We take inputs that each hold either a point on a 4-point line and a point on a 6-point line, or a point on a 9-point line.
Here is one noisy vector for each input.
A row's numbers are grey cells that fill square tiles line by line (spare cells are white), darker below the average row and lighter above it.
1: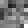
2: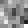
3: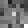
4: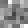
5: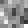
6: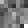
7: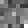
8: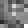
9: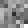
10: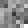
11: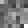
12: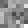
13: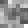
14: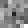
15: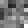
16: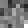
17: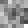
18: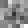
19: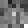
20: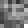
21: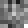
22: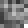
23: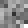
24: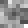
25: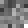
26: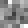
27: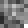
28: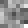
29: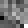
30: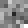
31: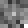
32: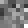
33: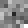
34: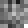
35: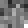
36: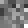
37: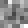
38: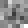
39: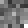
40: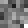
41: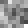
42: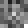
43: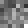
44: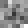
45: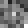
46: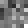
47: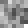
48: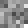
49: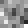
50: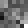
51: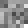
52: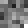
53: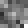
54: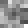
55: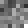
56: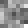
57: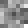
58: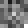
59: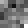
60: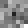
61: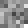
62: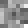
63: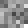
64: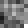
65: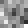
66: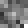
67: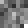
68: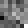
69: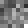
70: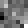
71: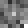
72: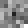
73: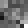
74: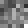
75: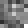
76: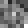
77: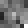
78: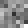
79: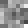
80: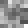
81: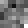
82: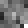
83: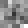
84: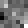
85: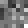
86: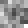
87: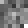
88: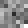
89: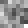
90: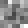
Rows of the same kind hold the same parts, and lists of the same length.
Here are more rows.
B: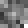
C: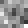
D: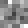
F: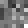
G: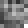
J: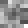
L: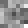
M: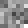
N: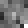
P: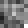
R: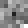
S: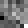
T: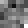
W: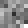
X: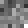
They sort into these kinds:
B, F, G, N, P, S, T, X
C, D, J, L, M, R, W

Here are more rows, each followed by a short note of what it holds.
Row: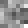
a point on a 9-point line
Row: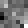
a point on a 4-point line and a point on a 6-point line
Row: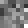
a point on a 4-point line and a point on a 6-point line
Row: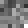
a point on a 4-point line and a point on a 6-point line
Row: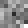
a point on a 9-point line
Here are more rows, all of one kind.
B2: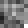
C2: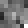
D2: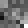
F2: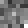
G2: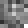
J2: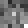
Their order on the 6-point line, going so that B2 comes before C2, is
D2, B2, C2, G2, F2, J2.
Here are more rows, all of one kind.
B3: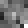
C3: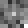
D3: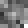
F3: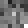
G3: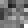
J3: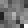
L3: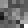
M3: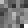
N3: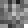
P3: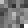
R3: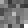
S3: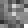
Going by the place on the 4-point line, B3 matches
C3, D3, J3 and L3.
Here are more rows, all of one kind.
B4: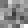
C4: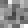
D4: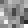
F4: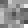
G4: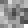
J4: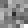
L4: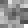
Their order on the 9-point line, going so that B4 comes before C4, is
D4, G4, L4, F4, J4, B4, C4.
